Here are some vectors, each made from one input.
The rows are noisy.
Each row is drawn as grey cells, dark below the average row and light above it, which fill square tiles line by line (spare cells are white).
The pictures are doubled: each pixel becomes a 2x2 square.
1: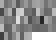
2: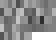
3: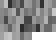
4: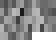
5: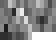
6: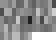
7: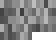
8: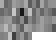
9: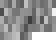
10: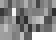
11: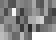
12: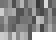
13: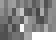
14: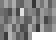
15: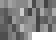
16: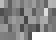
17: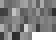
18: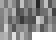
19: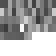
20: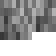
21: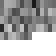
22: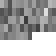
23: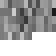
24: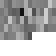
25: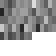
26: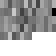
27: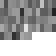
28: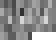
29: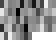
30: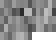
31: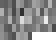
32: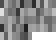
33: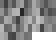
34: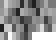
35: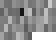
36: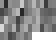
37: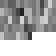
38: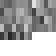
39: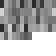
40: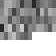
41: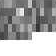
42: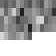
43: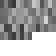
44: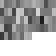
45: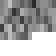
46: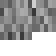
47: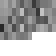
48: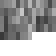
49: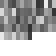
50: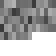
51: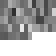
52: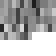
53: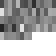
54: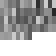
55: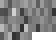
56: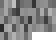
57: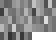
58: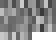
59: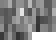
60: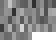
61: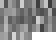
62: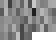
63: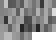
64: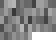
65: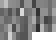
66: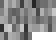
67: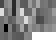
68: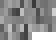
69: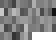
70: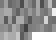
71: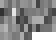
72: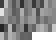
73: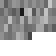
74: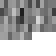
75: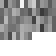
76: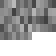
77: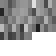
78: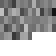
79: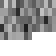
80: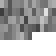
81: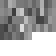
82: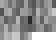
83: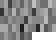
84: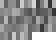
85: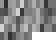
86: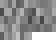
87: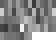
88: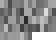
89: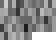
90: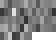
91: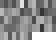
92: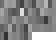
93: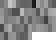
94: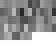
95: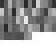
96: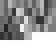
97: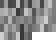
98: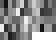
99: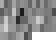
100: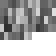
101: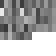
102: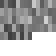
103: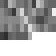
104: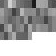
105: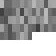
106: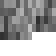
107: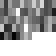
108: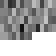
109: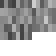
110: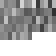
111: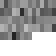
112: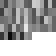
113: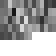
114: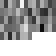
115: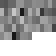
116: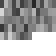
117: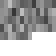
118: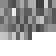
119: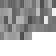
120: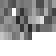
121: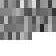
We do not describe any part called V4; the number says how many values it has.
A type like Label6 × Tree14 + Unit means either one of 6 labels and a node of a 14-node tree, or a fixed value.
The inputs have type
Bool × (Line5 + Line6) × V4.
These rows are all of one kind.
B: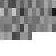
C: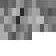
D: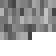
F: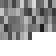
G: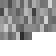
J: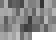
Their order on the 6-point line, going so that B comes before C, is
J, G, D, B, C, F.
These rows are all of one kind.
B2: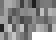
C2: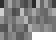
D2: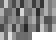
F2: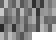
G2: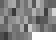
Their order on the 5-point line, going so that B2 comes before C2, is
F2, B2, D2, C2, G2.
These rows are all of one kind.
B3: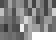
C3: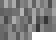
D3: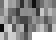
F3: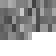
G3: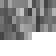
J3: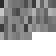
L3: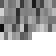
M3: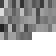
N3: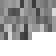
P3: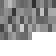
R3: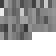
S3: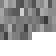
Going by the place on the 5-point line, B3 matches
F3, G3 and L3.
